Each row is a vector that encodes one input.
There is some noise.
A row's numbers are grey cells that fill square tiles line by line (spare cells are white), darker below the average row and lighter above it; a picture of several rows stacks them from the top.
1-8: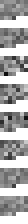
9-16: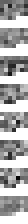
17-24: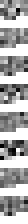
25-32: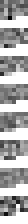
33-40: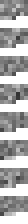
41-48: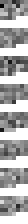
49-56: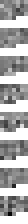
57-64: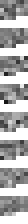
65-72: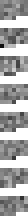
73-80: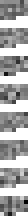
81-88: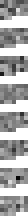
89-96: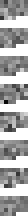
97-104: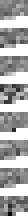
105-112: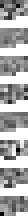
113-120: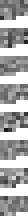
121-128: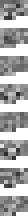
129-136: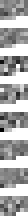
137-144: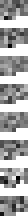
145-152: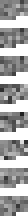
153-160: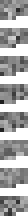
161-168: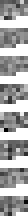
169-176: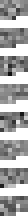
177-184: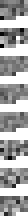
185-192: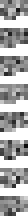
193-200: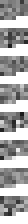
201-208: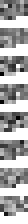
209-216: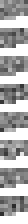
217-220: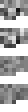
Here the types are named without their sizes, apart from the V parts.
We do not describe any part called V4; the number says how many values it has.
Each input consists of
either a point on a line, or four true/false values, or a value of V4.
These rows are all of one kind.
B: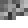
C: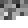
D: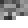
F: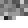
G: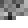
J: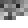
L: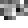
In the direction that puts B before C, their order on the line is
B, G, J, D, C, L, F.
